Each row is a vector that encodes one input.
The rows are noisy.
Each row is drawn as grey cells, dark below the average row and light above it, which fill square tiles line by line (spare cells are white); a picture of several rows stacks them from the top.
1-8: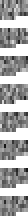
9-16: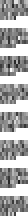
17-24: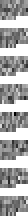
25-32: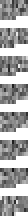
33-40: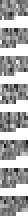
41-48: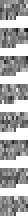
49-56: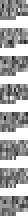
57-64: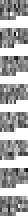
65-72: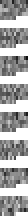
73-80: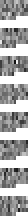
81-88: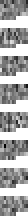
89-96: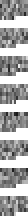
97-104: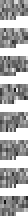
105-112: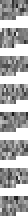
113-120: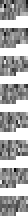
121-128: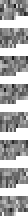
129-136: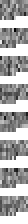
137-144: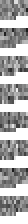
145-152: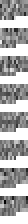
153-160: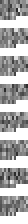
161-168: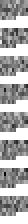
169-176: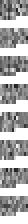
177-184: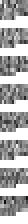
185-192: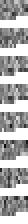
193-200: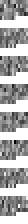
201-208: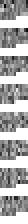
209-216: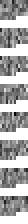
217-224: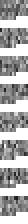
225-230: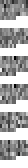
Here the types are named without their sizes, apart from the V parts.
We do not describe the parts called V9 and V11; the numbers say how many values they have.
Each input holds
either a point on a line, or a true/false value and a value of V9, or a value of V11.
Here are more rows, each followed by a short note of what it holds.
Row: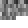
a point on a line
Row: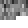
a point on a line
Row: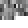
a true/false value and a value of V9
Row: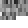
a point on a line
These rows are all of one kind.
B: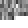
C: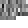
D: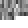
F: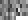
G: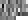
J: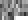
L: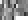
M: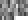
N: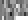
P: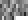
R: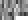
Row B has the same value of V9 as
C, D, G and R.
